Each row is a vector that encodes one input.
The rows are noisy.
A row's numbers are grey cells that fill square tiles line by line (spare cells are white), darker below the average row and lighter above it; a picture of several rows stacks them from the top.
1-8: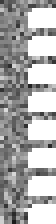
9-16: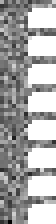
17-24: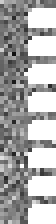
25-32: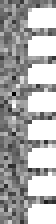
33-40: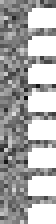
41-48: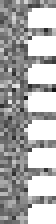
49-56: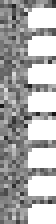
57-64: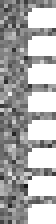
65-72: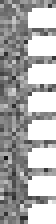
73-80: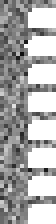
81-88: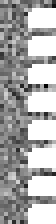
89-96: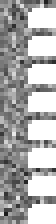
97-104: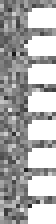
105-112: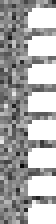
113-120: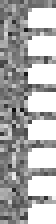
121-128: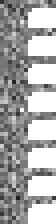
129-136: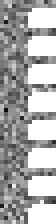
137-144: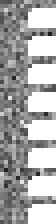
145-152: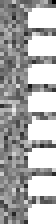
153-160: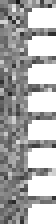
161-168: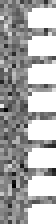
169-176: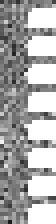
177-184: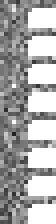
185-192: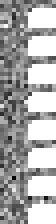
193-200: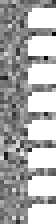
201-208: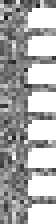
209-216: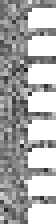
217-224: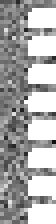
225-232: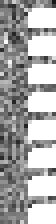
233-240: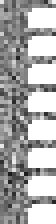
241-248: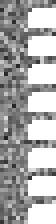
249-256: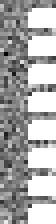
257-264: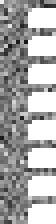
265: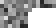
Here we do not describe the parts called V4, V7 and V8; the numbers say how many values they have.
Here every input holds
either a node of each of two 9-node trees and a value of V7, or a true/false value, a value of V4 and a value of V8, or a list of up to two points on a 9-point line.
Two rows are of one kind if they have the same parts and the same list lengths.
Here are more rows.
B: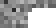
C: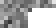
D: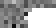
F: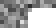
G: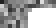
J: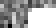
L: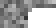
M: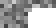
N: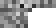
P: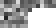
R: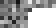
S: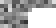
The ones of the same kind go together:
B, F, G, J, N
C, S
D, M
L, R
P

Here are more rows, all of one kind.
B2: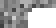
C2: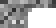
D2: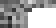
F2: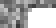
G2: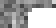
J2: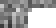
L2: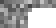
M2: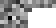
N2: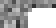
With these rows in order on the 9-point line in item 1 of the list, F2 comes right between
L2 and N2.
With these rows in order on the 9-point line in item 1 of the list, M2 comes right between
C2 and J2.
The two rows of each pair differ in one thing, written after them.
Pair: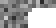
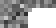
the true/false value
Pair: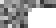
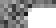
the true/false value
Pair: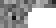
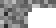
the value of V4
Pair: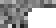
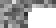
the value of V4
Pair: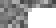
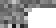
the value of V4
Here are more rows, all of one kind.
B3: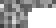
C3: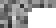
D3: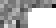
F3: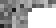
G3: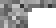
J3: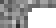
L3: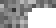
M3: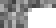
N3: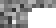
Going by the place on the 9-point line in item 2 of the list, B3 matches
D3, J3 and N3.
